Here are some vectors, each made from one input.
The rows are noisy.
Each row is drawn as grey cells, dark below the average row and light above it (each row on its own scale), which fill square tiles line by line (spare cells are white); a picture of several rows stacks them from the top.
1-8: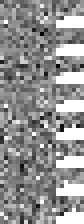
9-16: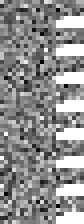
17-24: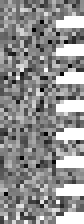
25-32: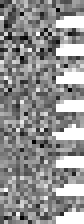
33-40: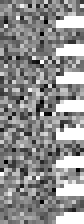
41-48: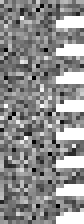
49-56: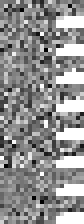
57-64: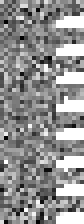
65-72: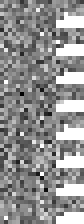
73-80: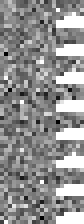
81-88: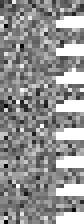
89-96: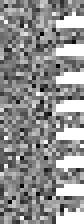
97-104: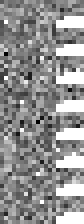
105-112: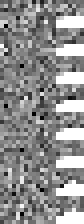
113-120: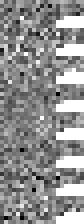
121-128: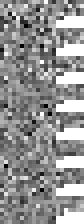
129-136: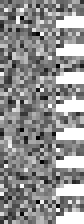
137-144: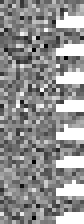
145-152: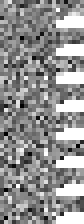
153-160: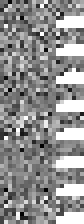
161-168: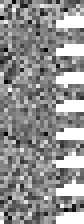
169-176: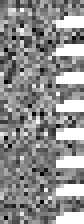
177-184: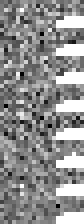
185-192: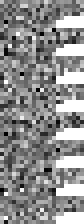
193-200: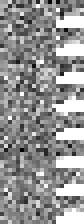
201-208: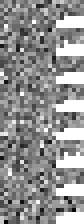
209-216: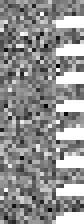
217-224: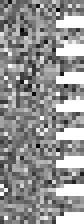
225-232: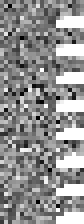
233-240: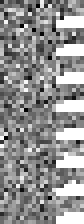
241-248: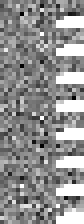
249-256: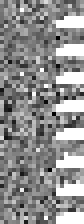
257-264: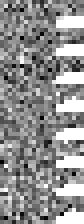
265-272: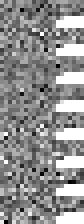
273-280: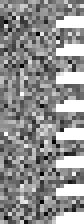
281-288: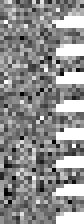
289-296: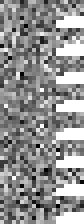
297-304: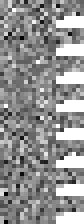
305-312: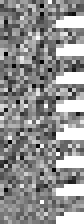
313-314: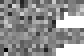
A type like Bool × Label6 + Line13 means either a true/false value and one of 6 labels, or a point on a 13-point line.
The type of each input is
Circle18 × (Line10 + Line11).
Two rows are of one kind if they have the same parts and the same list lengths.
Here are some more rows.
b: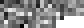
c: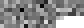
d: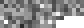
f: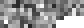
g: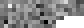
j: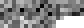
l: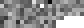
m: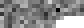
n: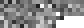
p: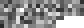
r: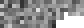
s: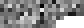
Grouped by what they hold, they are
b, d, f, g, l, n, p, r
c, j, m, s

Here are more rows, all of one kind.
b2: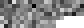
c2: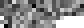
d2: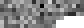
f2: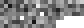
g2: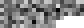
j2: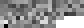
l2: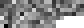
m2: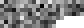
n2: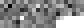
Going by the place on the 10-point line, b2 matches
c2 and j2.
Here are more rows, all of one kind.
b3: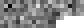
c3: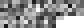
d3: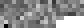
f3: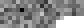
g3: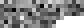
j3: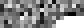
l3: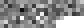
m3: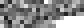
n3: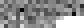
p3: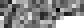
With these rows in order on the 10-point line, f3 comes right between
l3 and n3.
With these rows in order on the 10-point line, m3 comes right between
n3 and p3.
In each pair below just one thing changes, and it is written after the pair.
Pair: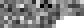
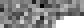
the place on the 10-point line
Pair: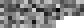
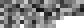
the place on the 10-point line
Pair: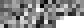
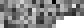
the place on the 18-point circle
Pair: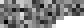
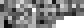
the place on the 10-point line
